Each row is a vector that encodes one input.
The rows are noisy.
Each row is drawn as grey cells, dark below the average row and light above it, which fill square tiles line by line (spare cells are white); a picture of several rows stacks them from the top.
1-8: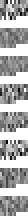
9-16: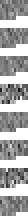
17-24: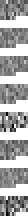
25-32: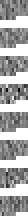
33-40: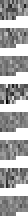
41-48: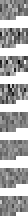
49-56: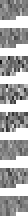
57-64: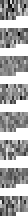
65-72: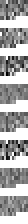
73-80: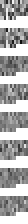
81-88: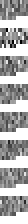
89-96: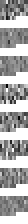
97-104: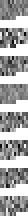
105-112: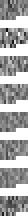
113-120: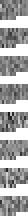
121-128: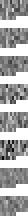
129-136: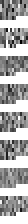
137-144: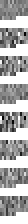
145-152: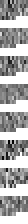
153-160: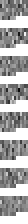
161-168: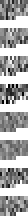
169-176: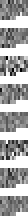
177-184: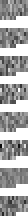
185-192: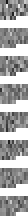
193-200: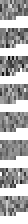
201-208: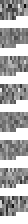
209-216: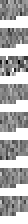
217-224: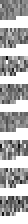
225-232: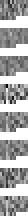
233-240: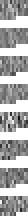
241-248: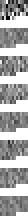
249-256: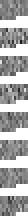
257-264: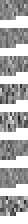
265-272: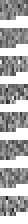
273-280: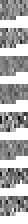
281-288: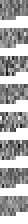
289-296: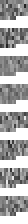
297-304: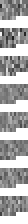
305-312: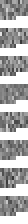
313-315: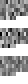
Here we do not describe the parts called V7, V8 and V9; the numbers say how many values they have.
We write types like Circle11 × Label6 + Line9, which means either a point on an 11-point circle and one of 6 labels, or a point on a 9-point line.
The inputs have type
Circle5 × Label5 × V7 × V8 × V9 + List2(Line6).
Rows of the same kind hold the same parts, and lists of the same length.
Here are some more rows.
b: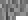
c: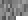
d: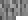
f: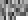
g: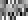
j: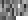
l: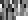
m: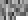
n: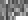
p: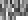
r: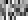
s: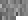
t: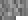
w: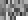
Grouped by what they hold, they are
b, d, g, l, n, s, t
c, j
f, m, r
p, w

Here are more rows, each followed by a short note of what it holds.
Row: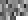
a list of one item
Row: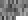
a list of one item
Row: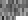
a list of one item
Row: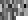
a list of one item
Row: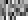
a list of two items
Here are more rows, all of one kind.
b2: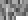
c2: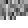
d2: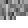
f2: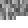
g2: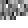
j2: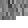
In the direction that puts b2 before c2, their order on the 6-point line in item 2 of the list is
b2, f2, c2, d2, g2, j2.
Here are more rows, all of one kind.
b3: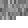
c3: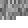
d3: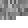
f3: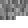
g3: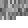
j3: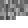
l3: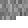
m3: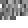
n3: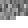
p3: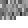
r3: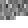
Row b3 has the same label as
c3, f3, g3 and n3.
